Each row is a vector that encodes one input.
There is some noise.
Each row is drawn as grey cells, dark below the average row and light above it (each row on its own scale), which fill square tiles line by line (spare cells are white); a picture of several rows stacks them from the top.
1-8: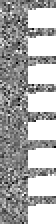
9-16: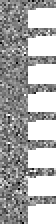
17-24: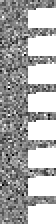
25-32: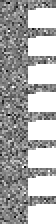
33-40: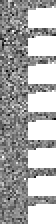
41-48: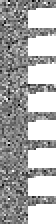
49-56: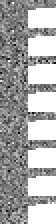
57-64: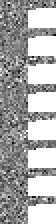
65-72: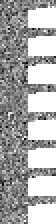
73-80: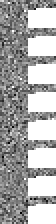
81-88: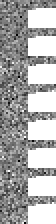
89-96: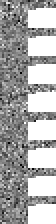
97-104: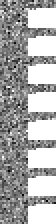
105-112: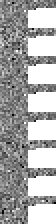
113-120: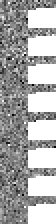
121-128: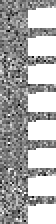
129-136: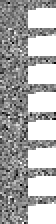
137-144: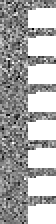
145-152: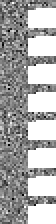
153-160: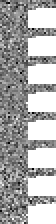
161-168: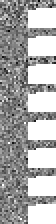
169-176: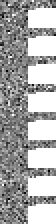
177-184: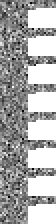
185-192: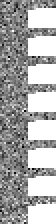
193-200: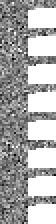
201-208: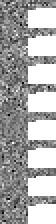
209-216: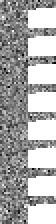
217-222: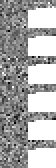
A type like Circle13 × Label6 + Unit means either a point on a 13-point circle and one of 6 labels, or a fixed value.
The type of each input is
Bool × Bool × Bool + Label7 × Line9 + Line6.
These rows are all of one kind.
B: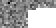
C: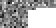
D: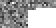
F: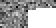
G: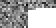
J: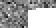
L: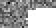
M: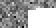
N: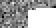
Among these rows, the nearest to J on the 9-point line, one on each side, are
C and M.
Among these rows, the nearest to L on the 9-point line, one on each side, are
C and D.
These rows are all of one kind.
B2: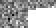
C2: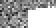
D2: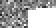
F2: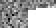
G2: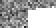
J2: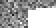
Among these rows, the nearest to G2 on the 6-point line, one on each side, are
B2 and D2.
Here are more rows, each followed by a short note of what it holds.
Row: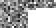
three true/false values
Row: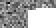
one of 7 labels and a point on a 9-point line
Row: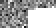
a point on a 6-point line
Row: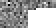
three true/false values
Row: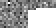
three true/false values
